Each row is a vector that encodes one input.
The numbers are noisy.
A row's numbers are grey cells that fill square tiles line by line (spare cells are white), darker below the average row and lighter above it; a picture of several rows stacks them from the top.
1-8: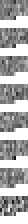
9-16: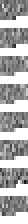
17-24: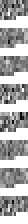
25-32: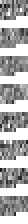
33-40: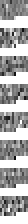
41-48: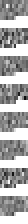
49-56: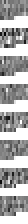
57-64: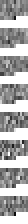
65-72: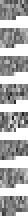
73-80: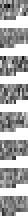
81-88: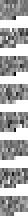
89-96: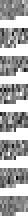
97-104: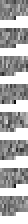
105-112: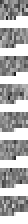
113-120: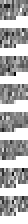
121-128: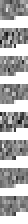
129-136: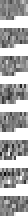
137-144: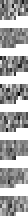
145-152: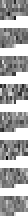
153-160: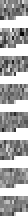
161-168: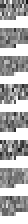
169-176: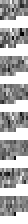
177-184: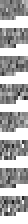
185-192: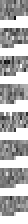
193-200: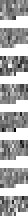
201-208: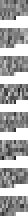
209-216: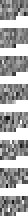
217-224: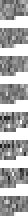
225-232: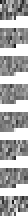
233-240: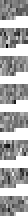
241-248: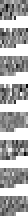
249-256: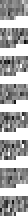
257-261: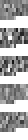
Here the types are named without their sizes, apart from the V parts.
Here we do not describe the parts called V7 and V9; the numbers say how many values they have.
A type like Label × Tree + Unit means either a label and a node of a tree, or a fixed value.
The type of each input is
(Bool × Line + V7) × Line + V9.
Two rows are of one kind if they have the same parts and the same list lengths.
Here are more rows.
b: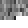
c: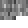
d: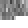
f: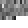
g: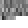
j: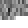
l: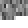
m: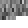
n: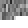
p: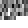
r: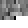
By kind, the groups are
b, c, f, r
d, g, j, l, m, n
p

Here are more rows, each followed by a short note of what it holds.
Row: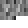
a point on each of two lines and a true/false value
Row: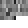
a point on each of two lines and a true/false value
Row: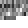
a value of V9
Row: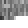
a point on a line and a value of V7
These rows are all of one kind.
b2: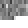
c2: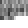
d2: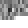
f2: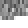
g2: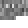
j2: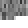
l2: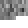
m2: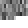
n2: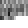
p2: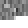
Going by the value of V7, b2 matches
j2 and m2.
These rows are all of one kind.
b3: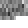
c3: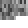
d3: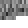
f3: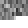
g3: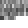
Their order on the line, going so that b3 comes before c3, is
g3, f3, b3, d3, c3.
